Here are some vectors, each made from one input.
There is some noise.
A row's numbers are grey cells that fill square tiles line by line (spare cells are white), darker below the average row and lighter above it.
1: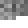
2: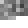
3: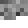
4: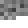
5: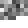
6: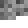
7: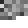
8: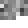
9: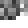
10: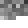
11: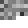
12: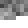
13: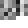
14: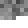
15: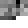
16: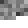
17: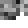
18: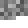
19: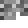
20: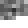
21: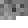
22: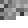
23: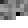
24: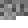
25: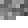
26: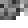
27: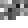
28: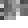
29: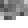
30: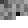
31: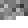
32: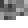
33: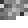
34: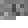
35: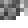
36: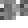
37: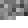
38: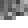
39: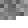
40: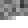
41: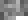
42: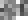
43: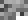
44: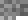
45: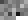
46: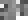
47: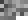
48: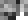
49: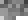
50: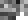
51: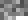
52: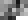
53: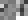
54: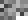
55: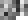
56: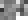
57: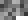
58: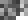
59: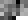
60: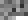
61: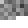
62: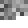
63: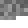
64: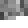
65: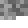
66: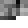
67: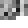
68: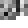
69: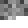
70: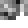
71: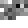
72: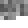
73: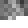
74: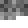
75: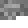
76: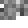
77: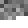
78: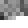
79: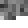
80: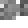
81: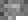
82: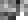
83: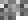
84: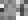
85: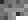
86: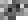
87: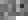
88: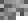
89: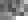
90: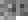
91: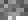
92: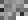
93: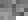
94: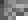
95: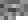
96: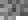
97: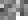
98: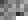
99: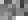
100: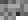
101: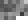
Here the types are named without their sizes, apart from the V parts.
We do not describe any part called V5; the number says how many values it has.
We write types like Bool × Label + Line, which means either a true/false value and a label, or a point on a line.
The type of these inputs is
Line × (Tree + Unit) + V5.
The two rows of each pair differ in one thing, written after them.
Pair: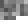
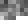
the node of the tree
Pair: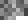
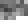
the node of the tree
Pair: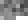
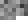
the place on the line
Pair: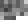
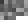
the place on the line
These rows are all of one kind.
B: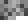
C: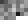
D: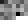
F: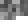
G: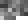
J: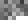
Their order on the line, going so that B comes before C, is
J, B, F, G, C, D.
